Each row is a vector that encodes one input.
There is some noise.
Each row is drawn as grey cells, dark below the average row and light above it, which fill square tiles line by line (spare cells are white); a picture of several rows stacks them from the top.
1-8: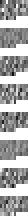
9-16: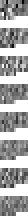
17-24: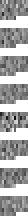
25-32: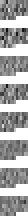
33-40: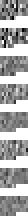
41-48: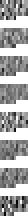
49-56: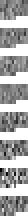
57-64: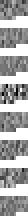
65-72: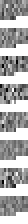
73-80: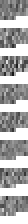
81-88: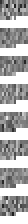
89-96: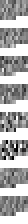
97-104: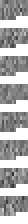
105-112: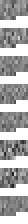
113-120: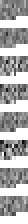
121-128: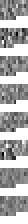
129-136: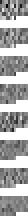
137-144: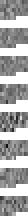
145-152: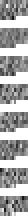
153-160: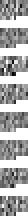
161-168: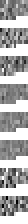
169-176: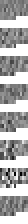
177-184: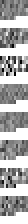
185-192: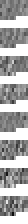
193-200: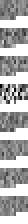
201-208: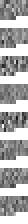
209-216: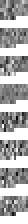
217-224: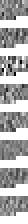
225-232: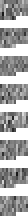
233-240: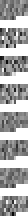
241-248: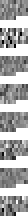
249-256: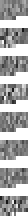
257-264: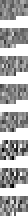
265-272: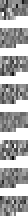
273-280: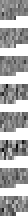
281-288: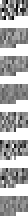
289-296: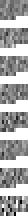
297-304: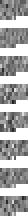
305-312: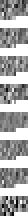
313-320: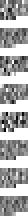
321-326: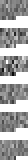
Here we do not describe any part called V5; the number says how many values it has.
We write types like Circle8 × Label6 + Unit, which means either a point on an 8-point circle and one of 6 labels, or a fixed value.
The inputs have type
Bool × List2(V5) + Circle8 × Circle8.
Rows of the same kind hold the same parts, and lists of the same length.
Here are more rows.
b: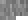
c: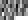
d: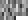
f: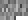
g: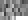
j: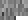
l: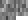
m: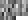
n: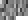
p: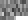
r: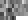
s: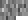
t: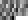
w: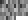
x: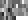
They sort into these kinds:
b, c, g, m, n, p, r, x
d, w
f, l, s, t
j

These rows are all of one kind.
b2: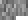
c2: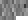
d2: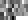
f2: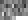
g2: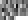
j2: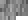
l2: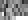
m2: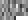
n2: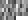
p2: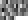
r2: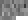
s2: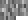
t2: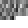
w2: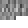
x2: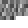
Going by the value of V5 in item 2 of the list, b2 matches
f2, n2, r2 and x2.
